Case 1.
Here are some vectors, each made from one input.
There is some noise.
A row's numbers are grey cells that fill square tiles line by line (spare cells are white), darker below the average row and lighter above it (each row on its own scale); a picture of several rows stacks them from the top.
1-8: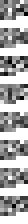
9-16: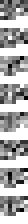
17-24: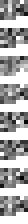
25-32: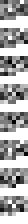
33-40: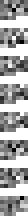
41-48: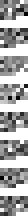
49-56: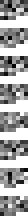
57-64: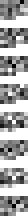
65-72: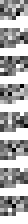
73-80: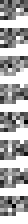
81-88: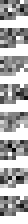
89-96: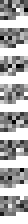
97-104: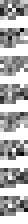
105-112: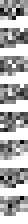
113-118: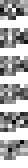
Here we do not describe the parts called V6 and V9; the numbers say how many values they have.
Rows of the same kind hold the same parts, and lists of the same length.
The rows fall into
2 kinds.
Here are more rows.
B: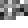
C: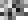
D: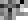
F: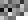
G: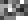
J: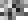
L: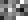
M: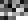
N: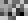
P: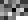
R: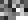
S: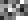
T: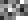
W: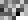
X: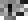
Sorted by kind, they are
B, G, L, M, P, R, S, T
C, D, F, J, N, W, X

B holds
a true/false value and a value of V9.
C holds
a point on a 4-point line, a true/false value and a value of V6.
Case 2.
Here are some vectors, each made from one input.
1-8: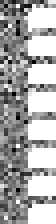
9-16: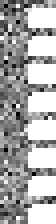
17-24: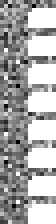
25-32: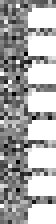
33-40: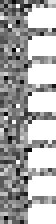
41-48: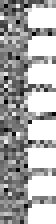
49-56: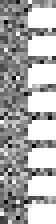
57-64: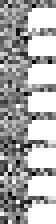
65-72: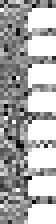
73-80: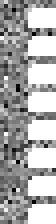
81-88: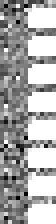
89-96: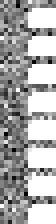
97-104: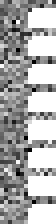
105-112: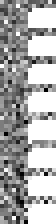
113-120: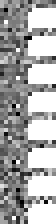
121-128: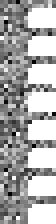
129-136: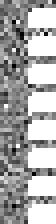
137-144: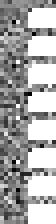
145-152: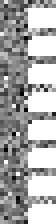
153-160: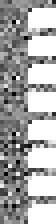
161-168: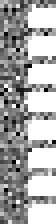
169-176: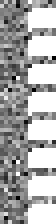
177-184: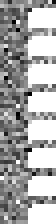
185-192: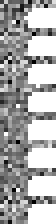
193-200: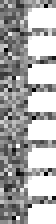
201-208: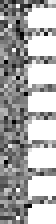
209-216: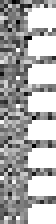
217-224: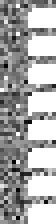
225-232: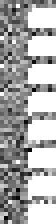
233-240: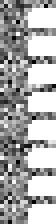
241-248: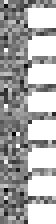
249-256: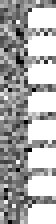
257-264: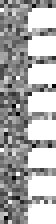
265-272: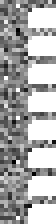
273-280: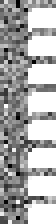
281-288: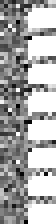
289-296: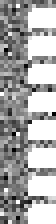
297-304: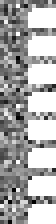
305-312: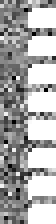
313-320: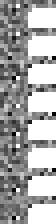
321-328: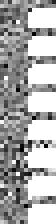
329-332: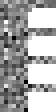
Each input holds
either a point on an 8-point circle, or a list of up to two points on a 15-point circle.
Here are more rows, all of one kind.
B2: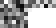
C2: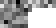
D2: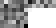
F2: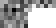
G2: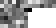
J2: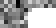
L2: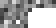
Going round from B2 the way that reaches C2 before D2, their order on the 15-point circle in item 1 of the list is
B2, J2, C2, G2, L2, F2, D2.
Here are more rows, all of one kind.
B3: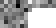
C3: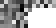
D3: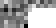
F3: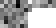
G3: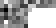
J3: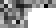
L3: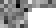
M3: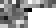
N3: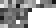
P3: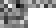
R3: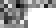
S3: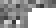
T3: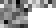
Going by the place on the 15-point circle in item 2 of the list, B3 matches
J3, L3 and R3.
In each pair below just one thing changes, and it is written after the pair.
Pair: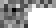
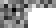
the place on the 15-point circle in item 2 of the list
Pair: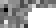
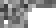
the place on the 15-point circle in item 2 of the list
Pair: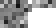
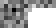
the place on the 15-point circle in item 1 of the list
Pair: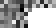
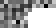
the place on the 15-point circle in item 2 of the list
